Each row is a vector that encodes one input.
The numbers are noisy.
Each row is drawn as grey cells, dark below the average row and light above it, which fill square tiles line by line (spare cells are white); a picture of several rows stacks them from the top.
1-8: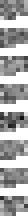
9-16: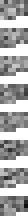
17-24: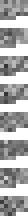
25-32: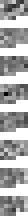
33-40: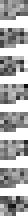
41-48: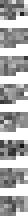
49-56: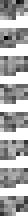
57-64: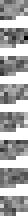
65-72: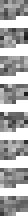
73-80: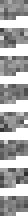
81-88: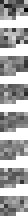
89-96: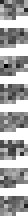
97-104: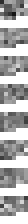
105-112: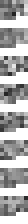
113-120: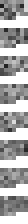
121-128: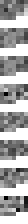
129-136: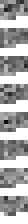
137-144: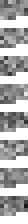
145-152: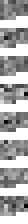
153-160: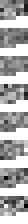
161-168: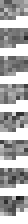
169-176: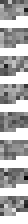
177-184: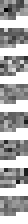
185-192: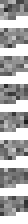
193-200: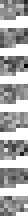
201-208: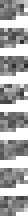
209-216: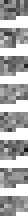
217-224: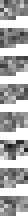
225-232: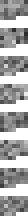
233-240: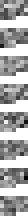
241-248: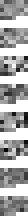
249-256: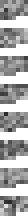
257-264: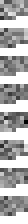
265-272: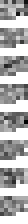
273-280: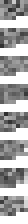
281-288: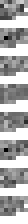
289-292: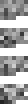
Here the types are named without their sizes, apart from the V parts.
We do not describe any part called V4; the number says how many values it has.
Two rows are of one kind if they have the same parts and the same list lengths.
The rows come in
4 kinds.
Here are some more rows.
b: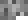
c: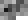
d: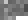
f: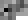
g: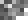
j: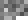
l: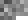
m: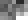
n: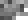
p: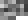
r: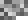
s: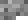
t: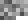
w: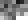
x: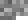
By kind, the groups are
b, c, l, m, w
d, f, n, p
g, j, r, t
s, x

